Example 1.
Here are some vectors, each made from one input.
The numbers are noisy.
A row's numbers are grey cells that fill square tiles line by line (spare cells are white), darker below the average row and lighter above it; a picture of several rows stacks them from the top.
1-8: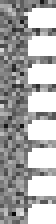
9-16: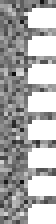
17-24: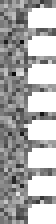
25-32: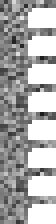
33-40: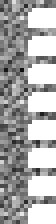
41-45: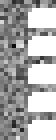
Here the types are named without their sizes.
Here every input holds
a node of a tree.
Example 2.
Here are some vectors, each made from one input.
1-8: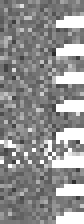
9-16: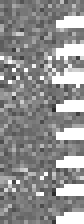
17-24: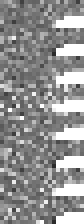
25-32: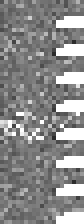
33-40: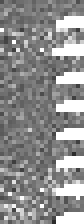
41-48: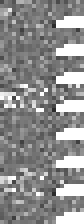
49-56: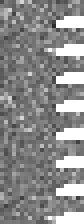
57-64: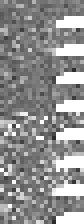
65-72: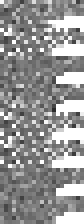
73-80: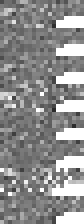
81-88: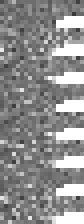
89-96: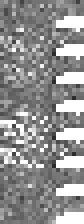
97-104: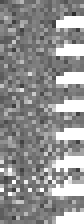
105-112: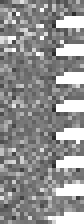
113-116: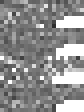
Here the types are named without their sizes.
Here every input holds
a node of a tree.
